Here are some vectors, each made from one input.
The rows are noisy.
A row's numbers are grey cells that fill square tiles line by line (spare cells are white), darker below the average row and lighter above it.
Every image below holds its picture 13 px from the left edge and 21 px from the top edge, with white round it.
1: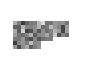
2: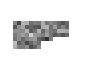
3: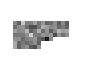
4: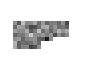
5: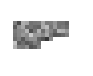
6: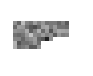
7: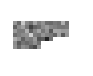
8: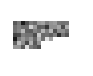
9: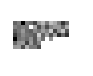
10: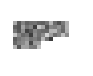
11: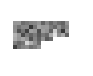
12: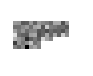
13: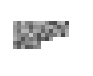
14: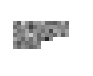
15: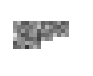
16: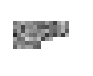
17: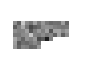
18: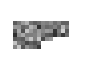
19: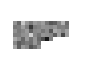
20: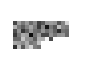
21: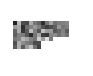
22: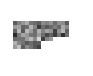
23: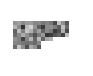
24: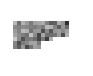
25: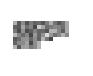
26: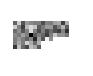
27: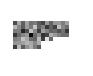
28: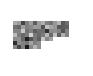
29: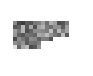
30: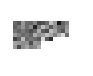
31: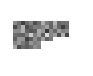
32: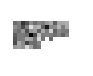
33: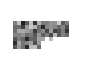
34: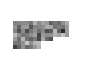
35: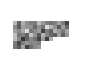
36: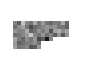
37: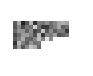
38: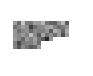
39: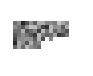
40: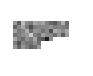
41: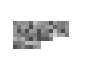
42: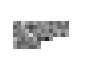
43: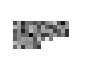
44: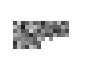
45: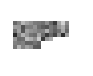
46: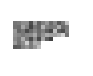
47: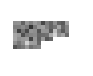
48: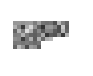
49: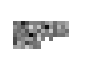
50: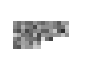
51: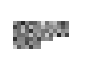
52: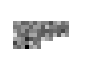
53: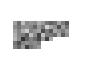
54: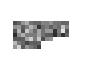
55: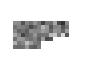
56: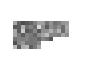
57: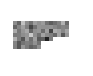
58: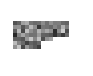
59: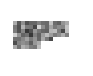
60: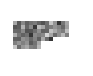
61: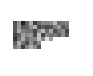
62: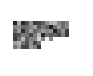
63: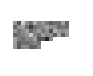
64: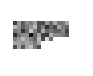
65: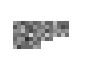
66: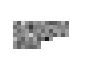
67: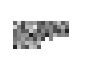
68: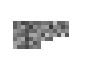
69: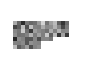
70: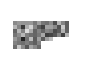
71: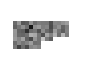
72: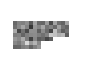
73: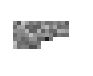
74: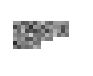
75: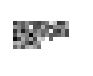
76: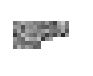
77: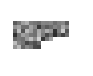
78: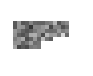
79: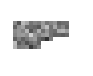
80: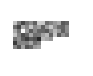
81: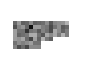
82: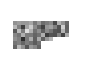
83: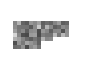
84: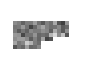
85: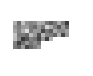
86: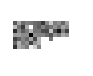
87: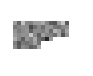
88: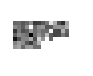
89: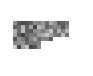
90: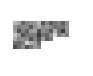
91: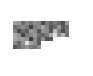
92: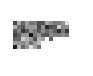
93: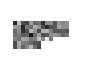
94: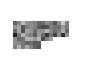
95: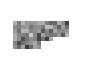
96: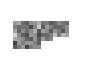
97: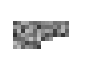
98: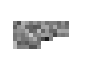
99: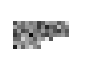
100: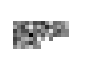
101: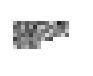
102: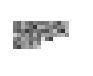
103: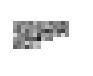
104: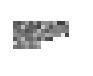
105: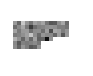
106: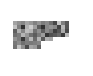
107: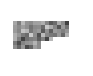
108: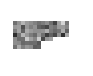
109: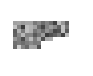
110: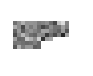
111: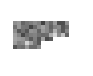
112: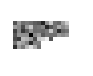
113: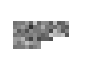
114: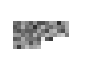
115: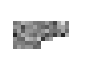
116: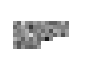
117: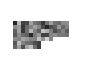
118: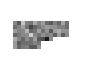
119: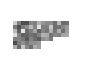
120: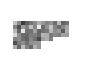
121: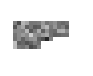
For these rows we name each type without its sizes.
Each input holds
a point on a line and a true/false value, together with either a point on a circle, or a fixed value.
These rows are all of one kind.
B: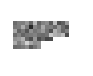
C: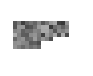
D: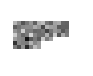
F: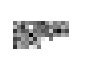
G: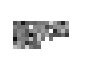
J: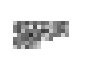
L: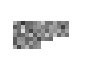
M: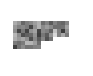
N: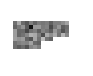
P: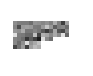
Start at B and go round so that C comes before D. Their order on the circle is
B, M, C, N, D, L, G, J, F, P.
